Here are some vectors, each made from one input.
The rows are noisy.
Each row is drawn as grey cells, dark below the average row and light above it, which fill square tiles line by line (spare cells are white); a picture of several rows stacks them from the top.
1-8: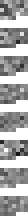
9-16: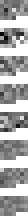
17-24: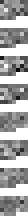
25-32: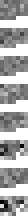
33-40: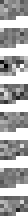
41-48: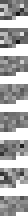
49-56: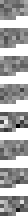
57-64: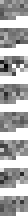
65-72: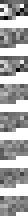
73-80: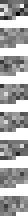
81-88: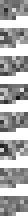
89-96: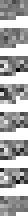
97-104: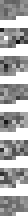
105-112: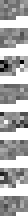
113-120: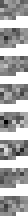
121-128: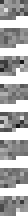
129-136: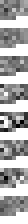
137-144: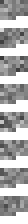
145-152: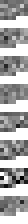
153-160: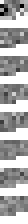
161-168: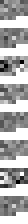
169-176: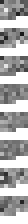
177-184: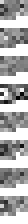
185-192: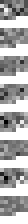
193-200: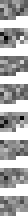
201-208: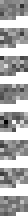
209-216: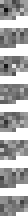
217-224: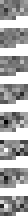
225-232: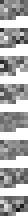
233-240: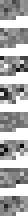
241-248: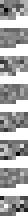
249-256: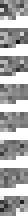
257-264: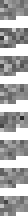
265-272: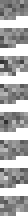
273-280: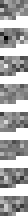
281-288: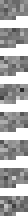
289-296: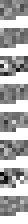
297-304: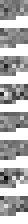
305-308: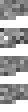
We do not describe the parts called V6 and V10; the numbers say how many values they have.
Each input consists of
either a point on a 4-point line and a point on a 7-point line, or a point on a 5-point line and a value of V6, or a value of V10.
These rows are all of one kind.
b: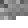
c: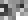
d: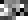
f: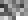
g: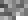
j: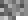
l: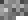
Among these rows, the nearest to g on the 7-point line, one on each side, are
c and d.
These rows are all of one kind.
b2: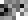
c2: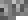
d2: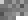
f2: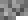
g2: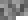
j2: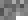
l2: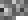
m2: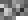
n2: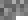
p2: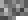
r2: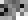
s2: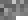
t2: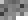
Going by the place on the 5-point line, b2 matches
c2, d2, l2 and s2.
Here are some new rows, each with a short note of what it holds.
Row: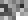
a point on a 4-point line and a point on a 7-point line
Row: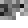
a point on a 5-point line and a value of V6
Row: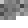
a point on a 5-point line and a value of V6
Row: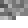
a point on a 4-point line and a point on a 7-point line
